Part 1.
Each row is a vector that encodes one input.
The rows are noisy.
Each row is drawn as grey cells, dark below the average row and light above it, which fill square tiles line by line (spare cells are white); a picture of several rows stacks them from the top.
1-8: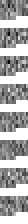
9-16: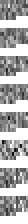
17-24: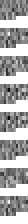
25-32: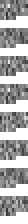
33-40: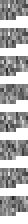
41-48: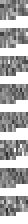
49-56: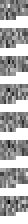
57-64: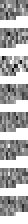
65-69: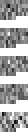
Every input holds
a list of up to two points on a 6-point line.
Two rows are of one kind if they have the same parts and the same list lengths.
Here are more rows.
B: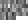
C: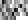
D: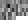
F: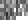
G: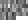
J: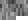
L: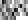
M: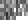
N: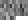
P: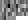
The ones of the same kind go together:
B, F, G, M
C, L
D, J, N, P

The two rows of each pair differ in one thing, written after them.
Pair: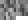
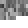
the place on the 6-point line in item 2 of the list
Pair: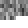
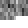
the place on the 6-point line in item 1 of the list
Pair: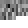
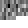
the place on the 6-point line in item 2 of the list
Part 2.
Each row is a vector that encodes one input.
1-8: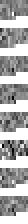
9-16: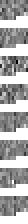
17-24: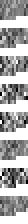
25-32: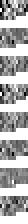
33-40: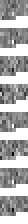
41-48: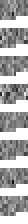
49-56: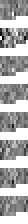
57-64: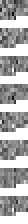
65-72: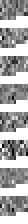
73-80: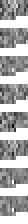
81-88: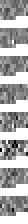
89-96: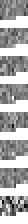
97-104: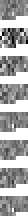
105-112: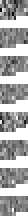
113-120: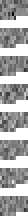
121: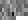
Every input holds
either a fixed value, or one of 5 labels and a true/false value.
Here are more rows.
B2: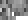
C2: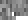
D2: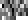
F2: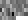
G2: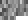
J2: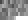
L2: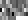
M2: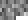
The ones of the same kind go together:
B2, C2, F2, G2, J2, L2, M2
D2

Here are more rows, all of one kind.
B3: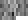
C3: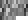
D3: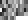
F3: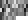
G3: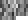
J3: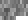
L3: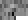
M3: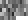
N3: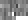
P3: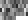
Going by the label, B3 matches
D3, G3, J3 and P3.
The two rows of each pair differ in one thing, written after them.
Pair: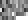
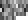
the true/false value
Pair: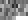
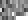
the label
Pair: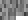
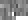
the true/false value
